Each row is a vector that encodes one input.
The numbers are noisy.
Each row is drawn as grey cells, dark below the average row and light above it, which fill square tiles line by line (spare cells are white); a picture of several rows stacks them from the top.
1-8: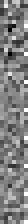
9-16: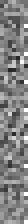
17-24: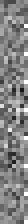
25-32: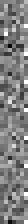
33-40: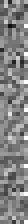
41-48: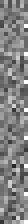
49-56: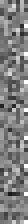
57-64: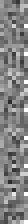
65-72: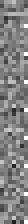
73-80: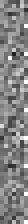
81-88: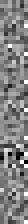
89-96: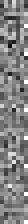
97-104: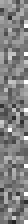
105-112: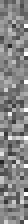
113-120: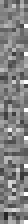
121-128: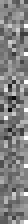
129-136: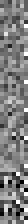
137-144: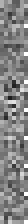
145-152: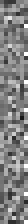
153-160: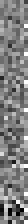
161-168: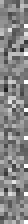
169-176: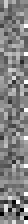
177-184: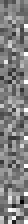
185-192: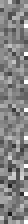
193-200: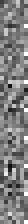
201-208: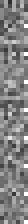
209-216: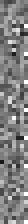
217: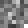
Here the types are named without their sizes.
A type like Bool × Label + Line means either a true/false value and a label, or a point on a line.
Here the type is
List(Bool × Line).
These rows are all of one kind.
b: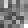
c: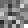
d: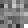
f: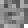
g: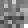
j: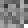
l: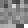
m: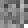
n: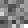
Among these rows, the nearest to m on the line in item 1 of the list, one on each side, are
b and j.
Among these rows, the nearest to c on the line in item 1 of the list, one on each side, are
d and l.
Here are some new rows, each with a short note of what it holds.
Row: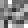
a list of two items
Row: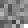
a list of two items
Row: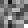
a list of one item
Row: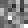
a list of one item
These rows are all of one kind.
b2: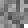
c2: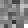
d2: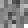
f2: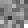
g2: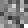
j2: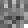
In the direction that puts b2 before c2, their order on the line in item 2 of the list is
g2, b2, c2, d2, j2, f2.
